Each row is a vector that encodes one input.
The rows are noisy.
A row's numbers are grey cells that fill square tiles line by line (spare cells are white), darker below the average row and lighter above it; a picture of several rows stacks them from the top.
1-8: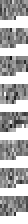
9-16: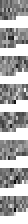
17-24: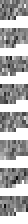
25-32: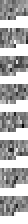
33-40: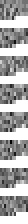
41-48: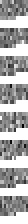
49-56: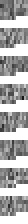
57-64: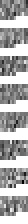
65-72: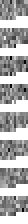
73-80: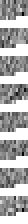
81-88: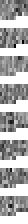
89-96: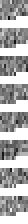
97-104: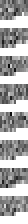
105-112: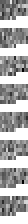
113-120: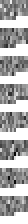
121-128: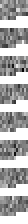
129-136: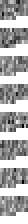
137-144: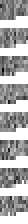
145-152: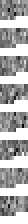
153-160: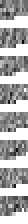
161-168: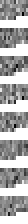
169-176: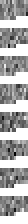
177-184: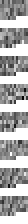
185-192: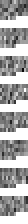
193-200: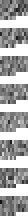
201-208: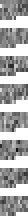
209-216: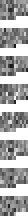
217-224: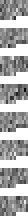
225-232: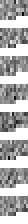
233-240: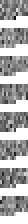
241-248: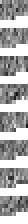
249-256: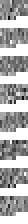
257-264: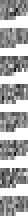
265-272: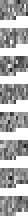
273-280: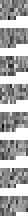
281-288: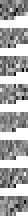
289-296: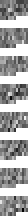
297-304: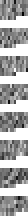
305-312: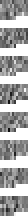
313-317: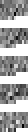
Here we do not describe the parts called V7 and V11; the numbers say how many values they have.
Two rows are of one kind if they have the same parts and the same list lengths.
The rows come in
2 kinds.
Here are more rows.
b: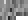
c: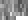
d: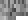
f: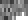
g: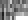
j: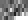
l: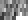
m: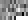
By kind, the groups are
b, d, m
c, f, g, j, l

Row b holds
a value of V7 and a value of V11.
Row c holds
a point on an 8-point circle, a true/false value and a value of V11.
